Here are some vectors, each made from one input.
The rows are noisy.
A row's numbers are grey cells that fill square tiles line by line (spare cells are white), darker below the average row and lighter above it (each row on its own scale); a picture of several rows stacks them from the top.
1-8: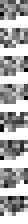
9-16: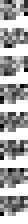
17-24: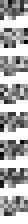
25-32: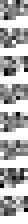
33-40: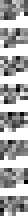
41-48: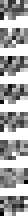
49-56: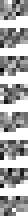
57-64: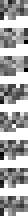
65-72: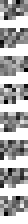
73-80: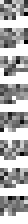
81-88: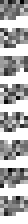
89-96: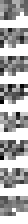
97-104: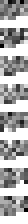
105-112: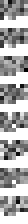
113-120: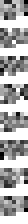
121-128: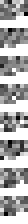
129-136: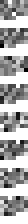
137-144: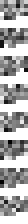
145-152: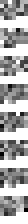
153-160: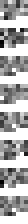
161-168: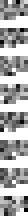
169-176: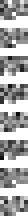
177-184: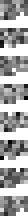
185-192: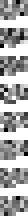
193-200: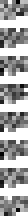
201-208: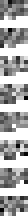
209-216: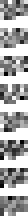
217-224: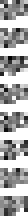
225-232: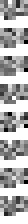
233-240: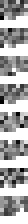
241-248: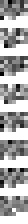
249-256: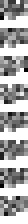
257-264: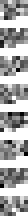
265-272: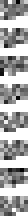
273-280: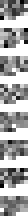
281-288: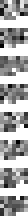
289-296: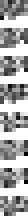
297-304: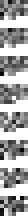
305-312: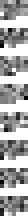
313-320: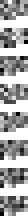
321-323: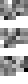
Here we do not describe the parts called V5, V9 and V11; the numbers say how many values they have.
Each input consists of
either a true/false value and a value of V9, or a value of V5 and a value of V11, or a list of up to two points on a 7-point line.
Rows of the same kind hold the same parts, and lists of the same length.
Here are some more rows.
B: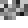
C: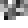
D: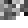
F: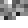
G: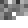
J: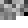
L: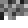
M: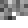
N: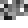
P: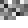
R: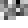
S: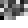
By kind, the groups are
B, C, P, R
D, J
F
G, M, N
L, S

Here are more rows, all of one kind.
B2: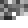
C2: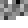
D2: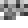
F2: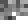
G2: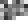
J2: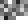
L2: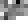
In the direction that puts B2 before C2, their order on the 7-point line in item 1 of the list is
F2, B2, J2, C2, G2, L2, D2.
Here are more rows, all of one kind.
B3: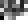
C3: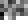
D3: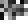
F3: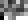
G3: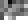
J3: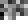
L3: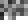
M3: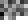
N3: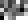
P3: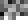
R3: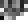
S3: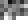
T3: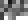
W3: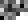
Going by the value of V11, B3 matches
N3, P3, R3 and W3.
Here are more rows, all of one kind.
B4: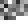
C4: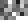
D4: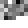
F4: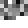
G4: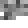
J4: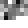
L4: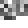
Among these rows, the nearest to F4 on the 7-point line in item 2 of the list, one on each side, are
B4 and D4.
